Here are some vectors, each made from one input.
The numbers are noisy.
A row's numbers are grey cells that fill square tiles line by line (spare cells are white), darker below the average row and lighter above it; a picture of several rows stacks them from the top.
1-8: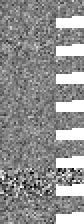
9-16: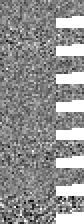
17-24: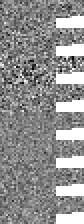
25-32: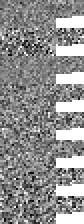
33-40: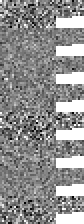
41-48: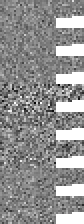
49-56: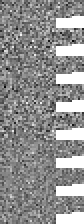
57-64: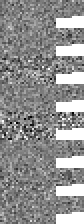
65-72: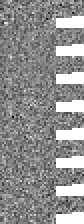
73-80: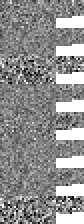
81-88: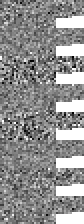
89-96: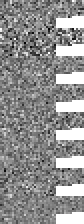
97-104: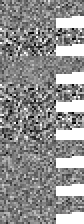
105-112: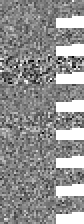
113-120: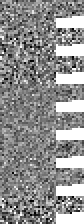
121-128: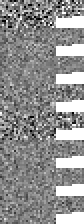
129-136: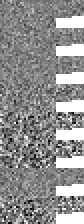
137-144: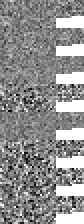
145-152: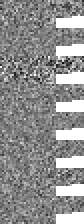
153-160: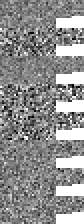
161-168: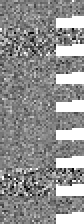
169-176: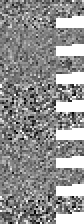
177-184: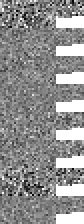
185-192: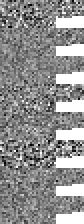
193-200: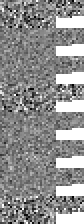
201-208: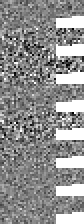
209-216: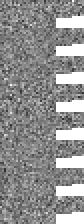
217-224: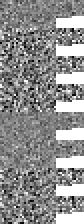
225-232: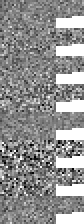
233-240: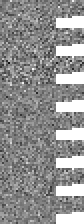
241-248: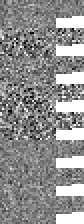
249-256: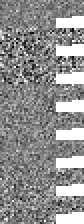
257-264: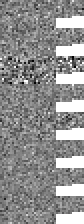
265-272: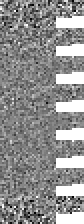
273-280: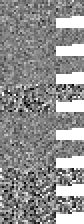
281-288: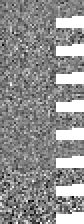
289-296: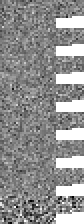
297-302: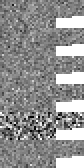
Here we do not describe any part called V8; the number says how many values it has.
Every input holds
either a point on a 17-point circle and a value of V8, or a point on a 7-point line.
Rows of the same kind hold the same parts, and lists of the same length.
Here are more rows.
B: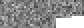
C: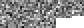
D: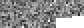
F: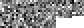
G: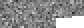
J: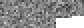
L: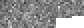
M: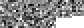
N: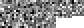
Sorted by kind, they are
B, C, D, G, J, L
F, M, N

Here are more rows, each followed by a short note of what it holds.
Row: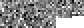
a point on a 7-point line
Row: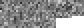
a point on a 17-point circle and a value of V8
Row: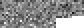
a point on a 17-point circle and a value of V8
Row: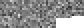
a point on a 17-point circle and a value of V8
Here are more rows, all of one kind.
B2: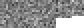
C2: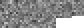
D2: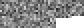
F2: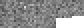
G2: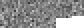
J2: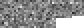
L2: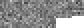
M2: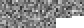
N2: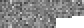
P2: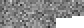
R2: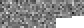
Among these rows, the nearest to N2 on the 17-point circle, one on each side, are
M2 and P2.
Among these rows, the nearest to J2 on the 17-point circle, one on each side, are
B2 and R2.
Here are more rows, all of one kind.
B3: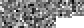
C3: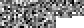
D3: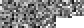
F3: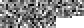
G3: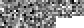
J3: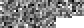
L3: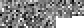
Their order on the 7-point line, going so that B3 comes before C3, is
F3, D3, J3, B3, G3, L3, C3.
